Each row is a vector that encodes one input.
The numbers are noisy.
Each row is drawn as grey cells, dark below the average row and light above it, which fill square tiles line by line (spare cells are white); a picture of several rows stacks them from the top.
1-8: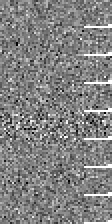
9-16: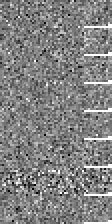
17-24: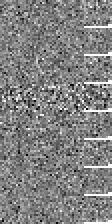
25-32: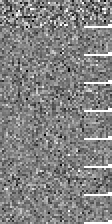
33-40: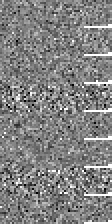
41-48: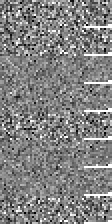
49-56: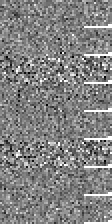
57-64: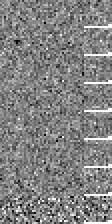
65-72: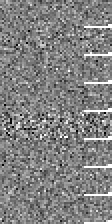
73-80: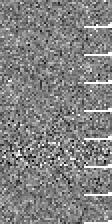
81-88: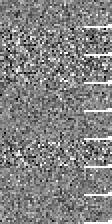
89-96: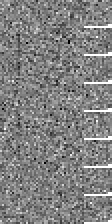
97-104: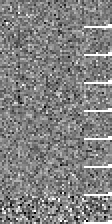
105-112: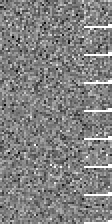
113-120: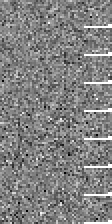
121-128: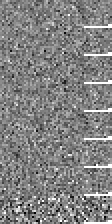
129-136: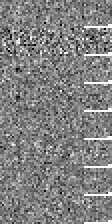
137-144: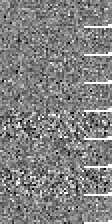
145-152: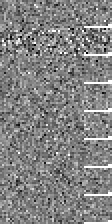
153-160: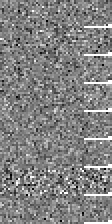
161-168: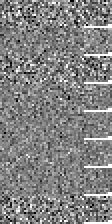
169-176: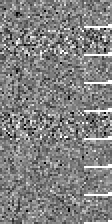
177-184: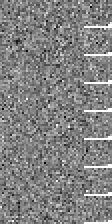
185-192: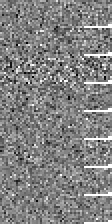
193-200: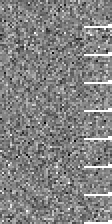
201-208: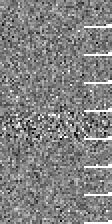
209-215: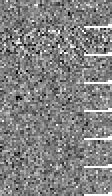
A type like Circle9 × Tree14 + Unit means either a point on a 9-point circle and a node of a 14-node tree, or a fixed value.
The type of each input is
Label10 × (Line6 + Tree11) + Line7.
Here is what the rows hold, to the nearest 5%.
About 85% of them hold one of 10 labels, together with either a point on a 6-point line, or a node of an 11-node tree. The rest hold a point on a 7-point line.
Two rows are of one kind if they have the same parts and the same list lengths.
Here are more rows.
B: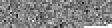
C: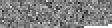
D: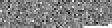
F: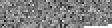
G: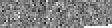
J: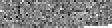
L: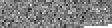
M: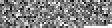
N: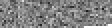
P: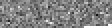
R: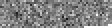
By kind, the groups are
B, C, F, G, L, N, P
D, J, R
M

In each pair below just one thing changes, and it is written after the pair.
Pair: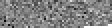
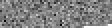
the node of the tree
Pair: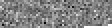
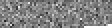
the label
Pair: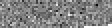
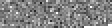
the label
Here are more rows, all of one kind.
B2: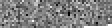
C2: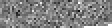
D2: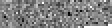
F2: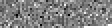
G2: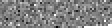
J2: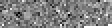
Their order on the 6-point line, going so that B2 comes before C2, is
D2, B2, C2, G2, F2, J2.
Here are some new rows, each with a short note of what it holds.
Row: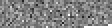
one of 10 labels and a node of an 11-node tree
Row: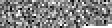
a point on a 7-point line
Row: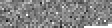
one of 10 labels and a node of an 11-node tree
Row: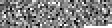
a point on a 7-point line
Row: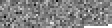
one of 10 labels and a node of an 11-node tree
